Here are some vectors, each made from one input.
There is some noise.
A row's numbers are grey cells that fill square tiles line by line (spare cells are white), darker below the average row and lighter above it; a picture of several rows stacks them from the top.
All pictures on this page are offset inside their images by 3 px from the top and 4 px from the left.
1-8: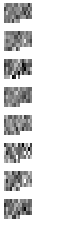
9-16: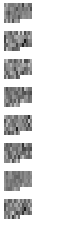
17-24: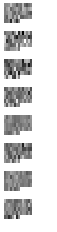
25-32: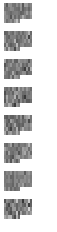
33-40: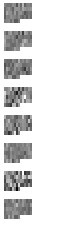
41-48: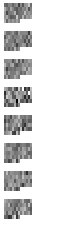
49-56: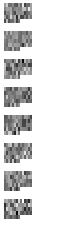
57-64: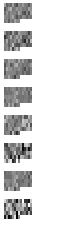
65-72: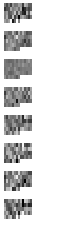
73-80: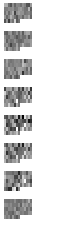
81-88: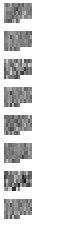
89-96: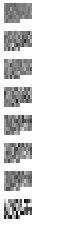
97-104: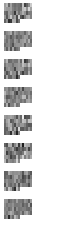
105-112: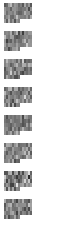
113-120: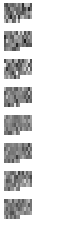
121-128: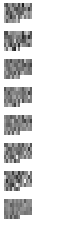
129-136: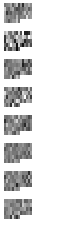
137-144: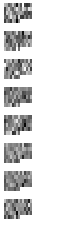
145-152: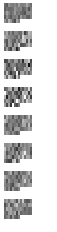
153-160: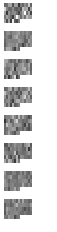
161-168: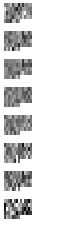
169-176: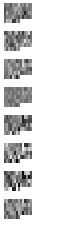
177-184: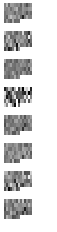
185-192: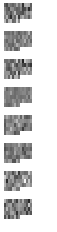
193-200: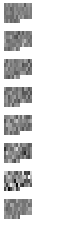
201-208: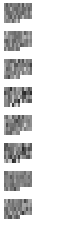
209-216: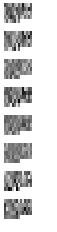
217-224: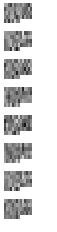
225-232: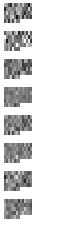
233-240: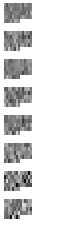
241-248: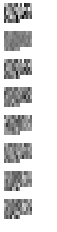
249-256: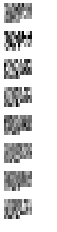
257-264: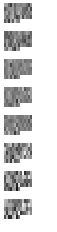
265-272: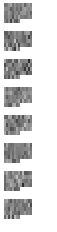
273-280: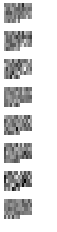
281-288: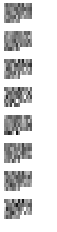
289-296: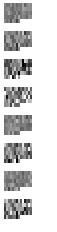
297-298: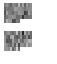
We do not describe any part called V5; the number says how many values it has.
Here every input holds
a point on an 8-point line, together with either a point on an 8-point line, or a value of V5.
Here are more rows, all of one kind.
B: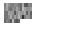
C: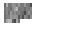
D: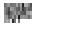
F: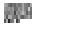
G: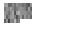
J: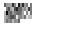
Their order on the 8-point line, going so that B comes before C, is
F, G, D, J, B, C.
